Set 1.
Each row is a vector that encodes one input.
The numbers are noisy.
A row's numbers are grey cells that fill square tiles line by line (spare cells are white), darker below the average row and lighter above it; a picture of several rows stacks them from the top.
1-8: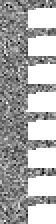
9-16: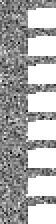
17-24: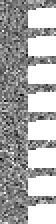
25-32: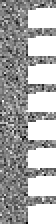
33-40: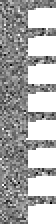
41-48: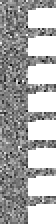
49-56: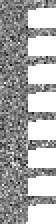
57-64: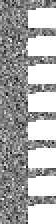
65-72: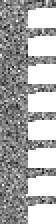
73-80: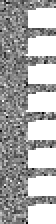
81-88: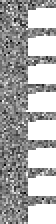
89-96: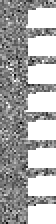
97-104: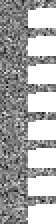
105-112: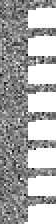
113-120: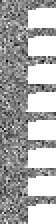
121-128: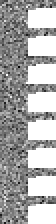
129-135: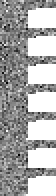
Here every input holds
either a point on an 8-point circle and a true/false value, or a fixed value.
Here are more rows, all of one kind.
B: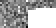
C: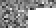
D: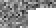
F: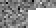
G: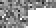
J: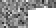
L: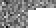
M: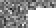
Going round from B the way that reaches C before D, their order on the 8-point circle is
B, C, L, F, M, D, G, J.
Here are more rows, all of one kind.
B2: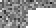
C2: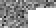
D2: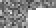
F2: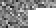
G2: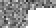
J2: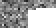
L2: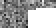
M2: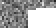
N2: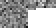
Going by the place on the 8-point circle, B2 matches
C2 and G2.
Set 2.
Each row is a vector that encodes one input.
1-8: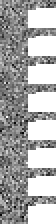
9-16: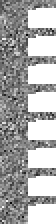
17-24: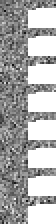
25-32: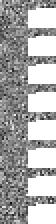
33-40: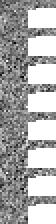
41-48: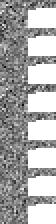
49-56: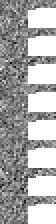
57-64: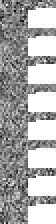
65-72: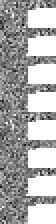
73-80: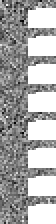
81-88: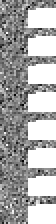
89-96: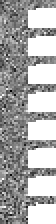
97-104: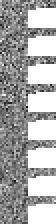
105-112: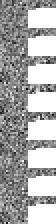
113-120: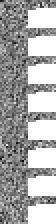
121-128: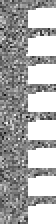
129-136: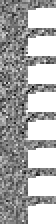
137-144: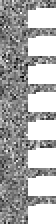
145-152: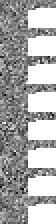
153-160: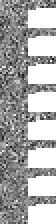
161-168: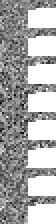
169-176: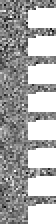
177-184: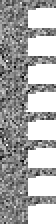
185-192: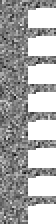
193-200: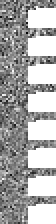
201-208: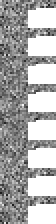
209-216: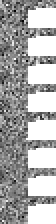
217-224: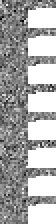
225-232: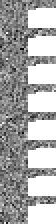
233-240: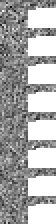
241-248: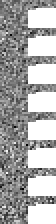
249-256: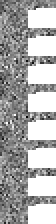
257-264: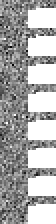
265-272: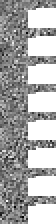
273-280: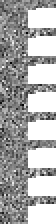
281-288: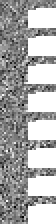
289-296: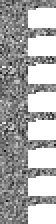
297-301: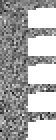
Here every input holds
either a node of an 8-node tree, or a node of a 12-node tree.
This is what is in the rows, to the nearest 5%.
About 45% of them hold a node of an 8-node tree. The rest hold a node of a 12-node tree.
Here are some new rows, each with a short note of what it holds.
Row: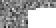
a node of a 12-node tree
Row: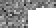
a node of a 12-node tree
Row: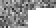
a node of an 8-node tree
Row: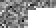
a node of an 8-node tree
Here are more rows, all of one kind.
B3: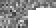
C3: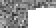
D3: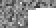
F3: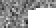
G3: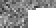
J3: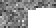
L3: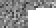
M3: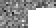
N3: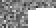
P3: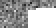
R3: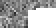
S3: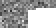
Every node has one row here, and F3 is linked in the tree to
R3.
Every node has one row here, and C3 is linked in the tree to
J3.
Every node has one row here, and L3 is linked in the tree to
P3.
